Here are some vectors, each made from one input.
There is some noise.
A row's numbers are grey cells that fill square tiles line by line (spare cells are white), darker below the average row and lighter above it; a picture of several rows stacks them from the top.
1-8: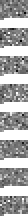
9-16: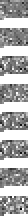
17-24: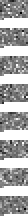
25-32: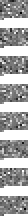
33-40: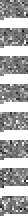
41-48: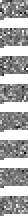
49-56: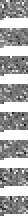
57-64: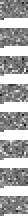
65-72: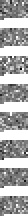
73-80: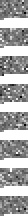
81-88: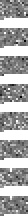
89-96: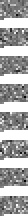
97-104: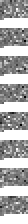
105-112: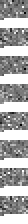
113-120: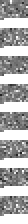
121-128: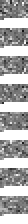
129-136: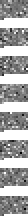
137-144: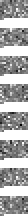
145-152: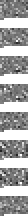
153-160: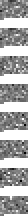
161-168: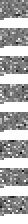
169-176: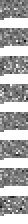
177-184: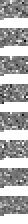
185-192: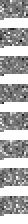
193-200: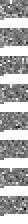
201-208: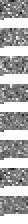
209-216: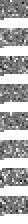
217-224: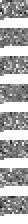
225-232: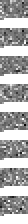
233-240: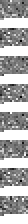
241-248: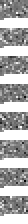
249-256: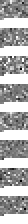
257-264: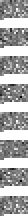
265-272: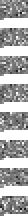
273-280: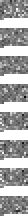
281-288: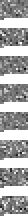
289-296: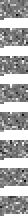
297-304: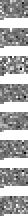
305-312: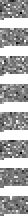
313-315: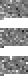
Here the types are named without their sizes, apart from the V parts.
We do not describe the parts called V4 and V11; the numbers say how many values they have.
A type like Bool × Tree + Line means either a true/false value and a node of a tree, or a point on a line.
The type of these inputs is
Label × (Line + V4) + V11.
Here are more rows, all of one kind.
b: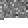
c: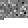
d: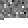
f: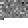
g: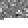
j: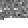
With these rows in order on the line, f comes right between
c and d.
